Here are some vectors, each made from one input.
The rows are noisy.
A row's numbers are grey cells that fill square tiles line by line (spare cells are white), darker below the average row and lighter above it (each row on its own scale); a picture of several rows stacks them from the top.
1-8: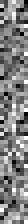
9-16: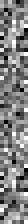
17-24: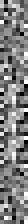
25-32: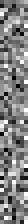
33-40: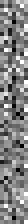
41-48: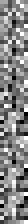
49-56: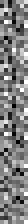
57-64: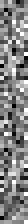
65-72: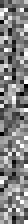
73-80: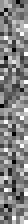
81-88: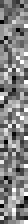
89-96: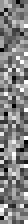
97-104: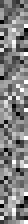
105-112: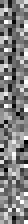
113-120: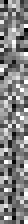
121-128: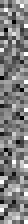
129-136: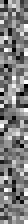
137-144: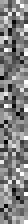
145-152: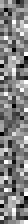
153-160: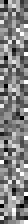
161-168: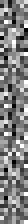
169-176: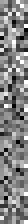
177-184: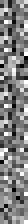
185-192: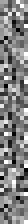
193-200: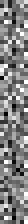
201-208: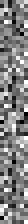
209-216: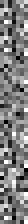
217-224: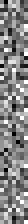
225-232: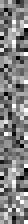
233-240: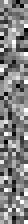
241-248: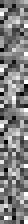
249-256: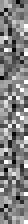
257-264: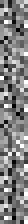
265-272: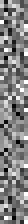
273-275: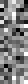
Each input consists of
a point on a 14-point line.
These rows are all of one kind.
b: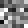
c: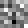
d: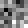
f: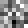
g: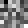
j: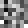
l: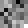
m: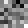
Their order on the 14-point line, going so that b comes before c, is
g, j, d, l, m, b, c, f.
